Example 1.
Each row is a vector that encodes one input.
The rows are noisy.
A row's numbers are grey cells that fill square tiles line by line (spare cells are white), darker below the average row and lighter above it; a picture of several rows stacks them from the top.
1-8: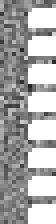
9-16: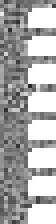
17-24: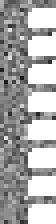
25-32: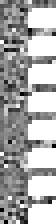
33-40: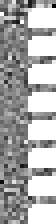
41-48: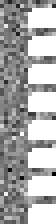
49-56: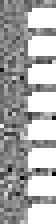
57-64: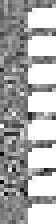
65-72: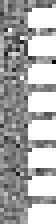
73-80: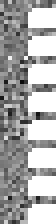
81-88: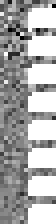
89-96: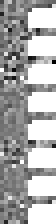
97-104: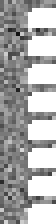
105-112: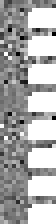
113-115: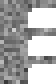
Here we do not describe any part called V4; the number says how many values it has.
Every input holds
a value of V4, together with either a point on a 9-point circle, or a point on a 7-point line.
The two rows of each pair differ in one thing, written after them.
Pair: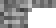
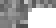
the value of V4
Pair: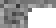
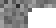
the place on the 9-point circle
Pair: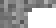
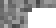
the place on the 9-point circle
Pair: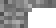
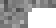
the place on the 9-point circle
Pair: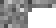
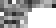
the place on the 9-point circle
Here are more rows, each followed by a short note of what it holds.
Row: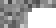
a point on a 7-point line and a value of V4
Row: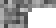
a point on a 7-point line and a value of V4
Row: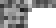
a point on a 9-point circle and a value of V4
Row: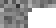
a point on a 9-point circle and a value of V4
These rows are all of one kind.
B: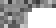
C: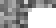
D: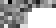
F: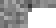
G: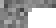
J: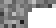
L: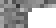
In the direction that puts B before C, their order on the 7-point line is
B, D, L, C, F, J, G.
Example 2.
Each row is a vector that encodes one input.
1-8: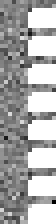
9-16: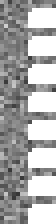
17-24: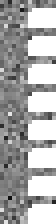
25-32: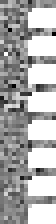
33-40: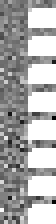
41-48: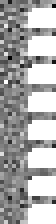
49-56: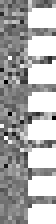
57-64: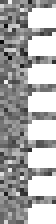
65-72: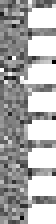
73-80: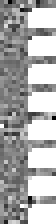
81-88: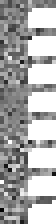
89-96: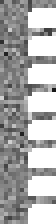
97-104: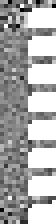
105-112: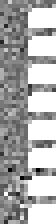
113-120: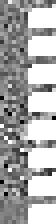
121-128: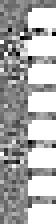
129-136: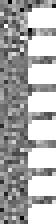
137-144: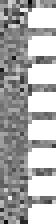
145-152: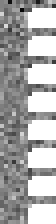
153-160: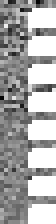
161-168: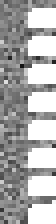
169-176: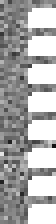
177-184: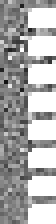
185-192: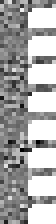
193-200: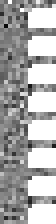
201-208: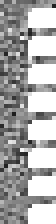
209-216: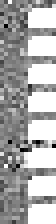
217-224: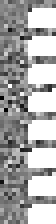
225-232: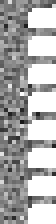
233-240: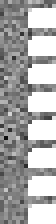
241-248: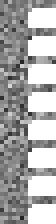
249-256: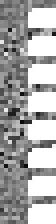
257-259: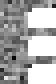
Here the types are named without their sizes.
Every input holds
a point on a line and a true/false value, together with either a point on a circle, or a fixed value.
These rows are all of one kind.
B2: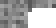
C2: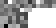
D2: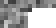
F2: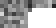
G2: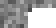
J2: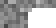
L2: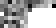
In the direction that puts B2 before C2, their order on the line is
B2, C2, J2, F2, L2, G2, D2.
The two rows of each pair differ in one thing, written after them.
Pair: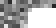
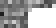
the place on the line
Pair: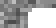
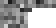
the true/false value
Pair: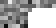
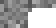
the place on the line
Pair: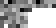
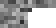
the place on the line
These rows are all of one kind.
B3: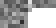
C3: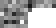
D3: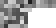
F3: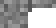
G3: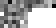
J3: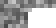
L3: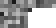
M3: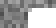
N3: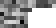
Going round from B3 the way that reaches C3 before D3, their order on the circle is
B3, M3, F3, L3, C3, G3, N3, D3, J3.
